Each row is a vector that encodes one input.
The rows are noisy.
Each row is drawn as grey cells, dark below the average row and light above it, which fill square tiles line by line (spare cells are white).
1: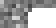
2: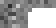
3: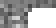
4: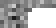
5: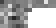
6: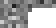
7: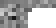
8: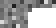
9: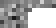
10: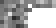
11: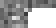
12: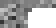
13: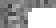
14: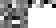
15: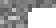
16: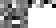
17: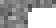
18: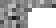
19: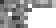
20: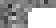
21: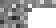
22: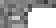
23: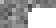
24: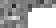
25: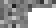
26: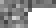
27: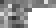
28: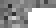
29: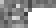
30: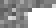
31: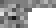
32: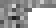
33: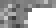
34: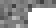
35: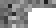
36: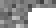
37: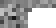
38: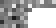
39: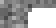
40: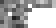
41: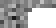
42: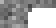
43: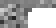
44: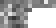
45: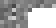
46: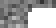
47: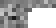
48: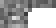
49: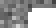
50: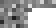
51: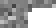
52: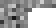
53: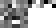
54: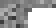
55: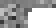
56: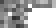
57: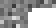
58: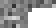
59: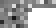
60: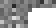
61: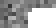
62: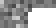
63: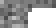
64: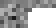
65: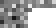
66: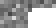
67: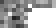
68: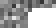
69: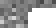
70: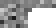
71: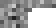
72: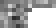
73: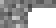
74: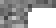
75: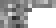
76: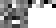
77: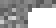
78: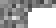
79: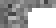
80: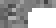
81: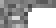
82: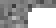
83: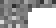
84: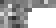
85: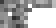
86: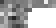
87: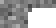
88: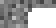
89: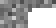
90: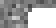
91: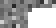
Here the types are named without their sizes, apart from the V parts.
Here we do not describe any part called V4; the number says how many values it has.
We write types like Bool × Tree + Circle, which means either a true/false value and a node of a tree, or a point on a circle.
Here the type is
List(Bool × V4).
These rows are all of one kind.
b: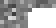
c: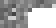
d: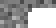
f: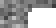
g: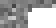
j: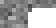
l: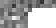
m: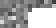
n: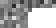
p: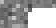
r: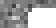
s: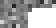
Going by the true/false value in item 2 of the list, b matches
f and l.
